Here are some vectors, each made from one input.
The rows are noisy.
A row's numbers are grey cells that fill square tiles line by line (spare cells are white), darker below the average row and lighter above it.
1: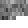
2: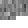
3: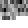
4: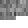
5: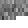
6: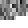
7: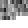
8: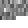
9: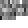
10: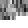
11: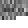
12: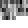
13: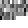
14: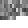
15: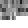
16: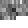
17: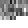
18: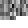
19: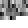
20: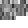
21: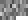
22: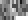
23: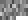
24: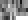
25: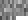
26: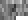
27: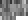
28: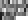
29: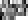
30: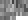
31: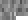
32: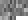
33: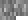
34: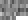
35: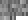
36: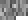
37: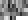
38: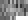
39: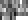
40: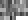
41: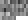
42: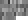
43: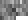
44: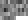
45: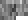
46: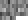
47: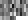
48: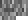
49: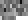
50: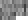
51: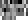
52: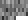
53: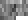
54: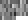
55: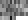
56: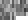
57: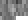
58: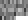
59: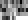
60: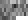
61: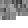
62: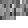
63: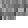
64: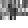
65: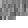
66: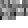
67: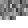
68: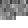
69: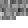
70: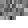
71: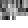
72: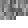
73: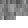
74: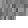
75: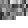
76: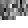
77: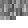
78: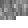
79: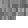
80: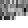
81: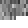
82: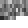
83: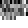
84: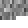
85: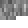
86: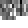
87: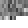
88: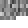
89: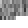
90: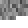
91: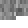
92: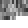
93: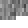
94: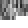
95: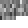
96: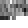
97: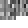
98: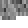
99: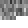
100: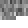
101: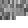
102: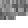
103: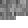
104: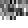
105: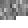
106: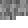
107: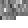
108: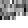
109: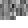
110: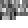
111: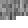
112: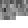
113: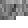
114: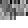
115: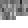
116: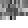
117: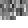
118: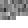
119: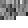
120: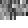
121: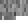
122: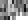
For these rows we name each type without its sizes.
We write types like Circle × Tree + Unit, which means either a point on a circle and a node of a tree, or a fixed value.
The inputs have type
(Bool × Bool × Bool + Unit) × Line + Label.
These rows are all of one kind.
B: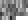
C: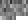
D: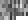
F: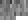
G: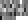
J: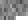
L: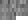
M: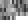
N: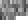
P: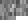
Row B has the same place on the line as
D, J, M and N.
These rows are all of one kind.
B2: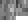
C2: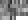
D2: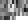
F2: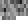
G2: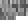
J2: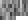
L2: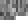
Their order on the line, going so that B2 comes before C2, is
B2, C2, D2, L2, G2, F2, J2.
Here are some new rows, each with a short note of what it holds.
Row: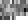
a point on a line
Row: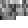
a label
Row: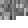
a point on a line and three true/false values
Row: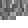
a label
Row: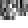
a point on a line and three true/false values
